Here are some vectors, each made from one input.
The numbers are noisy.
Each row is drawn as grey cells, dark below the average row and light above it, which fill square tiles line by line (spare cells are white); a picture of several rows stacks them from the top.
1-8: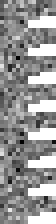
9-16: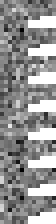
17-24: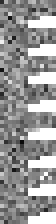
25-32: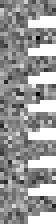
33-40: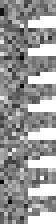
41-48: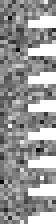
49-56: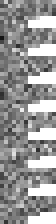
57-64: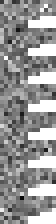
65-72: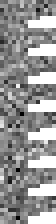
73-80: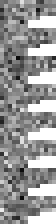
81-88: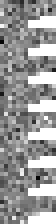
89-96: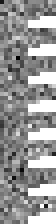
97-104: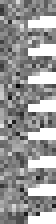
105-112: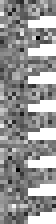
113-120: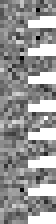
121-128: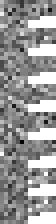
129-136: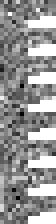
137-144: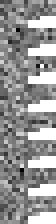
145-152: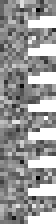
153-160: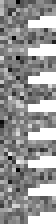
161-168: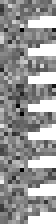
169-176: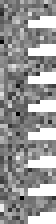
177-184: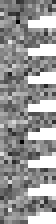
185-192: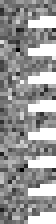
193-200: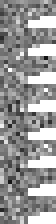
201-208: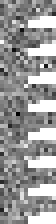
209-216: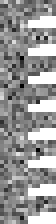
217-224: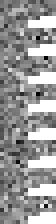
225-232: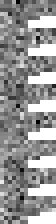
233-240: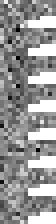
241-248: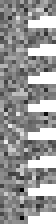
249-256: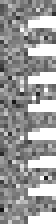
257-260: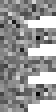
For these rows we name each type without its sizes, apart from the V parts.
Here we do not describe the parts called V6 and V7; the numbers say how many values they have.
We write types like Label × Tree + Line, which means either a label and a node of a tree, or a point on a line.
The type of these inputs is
(Bool × Circle + Label) × V6 + V7.
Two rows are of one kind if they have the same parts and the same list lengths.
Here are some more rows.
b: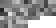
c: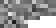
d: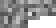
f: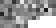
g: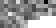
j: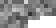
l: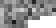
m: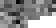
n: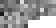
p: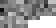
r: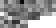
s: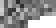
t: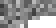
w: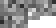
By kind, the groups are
b, d, j, n, p, t
c, f, g, l, w
m, r, s

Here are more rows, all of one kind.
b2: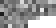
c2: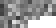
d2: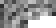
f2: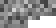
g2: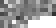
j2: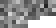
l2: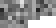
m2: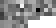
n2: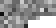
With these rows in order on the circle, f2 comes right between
d2 and j2.
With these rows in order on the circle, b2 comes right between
g2 and n2.
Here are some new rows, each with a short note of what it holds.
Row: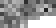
a label and a value of V6
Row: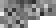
a value of V7
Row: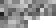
a point on a circle, a true/false value and a value of V6
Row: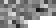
a label and a value of V6
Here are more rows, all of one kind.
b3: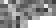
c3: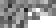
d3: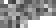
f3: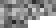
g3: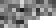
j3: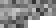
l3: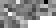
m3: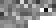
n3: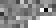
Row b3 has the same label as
d3 and j3.
